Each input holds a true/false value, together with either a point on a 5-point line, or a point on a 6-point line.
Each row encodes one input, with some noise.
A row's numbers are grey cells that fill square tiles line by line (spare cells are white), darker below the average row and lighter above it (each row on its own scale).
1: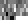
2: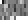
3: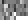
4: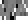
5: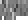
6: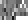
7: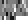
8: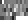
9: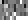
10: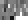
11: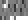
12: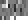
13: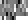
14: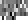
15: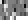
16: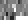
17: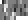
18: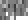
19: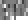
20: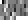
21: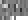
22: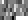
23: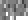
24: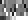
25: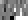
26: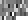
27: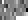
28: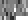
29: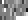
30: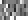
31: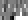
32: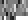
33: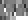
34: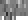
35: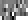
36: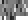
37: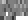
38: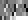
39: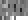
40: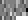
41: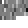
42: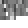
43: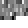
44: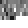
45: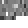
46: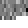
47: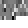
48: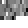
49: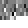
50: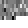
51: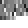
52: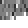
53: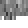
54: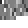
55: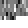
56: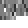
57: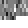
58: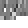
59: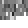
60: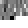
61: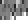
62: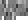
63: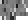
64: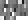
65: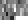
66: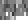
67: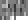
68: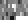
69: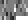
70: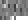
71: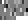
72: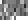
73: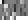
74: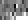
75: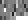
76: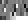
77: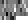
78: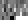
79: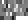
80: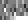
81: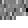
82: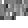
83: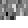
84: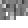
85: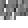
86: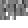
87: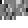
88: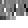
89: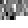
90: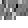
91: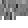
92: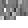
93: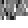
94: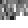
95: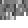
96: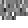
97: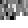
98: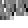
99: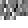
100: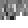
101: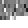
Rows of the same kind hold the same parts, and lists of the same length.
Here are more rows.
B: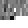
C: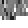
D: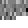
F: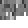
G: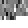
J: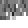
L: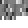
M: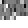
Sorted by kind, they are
B, C, G
D, F, J, L, M

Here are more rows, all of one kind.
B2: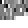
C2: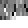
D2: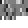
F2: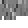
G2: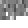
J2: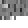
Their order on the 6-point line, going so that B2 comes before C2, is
D2, F2, B2, C2, J2, G2.
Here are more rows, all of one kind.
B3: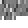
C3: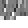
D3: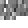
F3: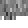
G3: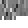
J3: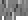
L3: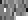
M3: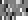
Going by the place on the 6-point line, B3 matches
G3 and J3.
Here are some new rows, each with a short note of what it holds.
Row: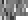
a point on a 5-point line and a true/false value
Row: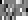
a point on a 6-point line and a true/false value
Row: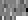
a point on a 6-point line and a true/false value
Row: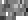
a point on a 5-point line and a true/false value
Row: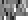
a point on a 5-point line and a true/false value
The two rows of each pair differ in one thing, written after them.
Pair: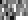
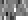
the true/false value
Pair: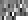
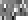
the place on the 5-point line
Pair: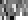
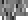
the true/false value
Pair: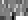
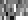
the place on the 5-point line
